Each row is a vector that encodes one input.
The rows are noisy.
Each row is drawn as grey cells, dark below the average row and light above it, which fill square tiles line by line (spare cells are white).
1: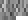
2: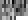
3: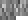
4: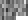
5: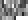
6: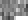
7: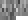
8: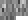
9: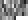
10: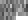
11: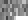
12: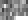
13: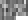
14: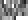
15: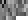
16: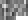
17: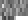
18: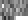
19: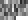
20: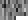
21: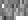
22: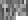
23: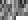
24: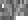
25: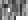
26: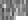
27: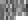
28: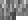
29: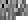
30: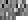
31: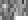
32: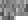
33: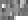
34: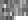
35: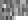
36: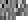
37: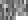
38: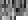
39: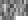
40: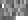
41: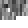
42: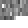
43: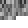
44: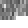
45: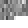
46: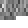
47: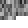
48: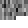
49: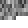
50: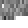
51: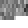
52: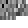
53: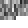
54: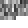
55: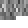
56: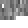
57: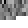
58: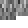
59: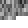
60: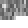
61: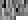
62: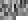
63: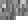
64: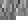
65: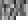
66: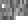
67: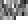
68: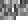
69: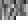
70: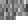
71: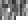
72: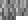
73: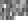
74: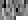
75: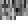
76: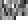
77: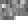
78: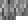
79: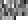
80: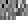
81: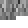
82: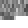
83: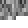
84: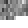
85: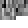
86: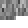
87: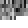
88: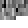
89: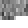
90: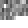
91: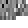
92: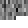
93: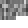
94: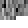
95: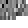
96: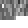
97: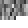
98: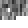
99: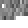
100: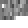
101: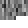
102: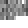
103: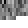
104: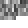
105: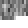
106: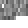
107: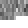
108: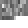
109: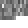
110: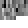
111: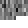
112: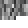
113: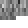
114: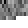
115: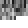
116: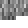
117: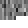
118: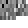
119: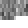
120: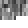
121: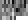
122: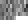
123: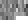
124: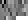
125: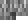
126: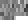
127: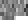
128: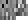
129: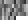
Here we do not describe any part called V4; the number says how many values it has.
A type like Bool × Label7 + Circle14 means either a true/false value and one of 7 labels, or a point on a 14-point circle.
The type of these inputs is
Circle9 + Tree8 × V4 + Unit.
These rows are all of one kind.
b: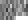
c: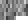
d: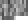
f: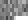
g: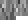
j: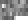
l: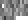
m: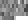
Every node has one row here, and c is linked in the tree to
b.
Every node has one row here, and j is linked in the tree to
f.
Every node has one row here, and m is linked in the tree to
d and l.
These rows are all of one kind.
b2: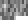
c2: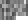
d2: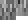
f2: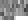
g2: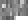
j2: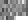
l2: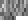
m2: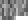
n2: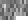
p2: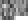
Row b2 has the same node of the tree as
f2 and l2.
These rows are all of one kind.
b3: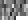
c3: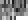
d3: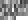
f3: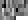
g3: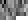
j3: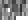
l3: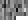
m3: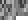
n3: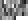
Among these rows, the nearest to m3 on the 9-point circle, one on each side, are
d3 and g3.
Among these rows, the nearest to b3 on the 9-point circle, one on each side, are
j3 and n3.
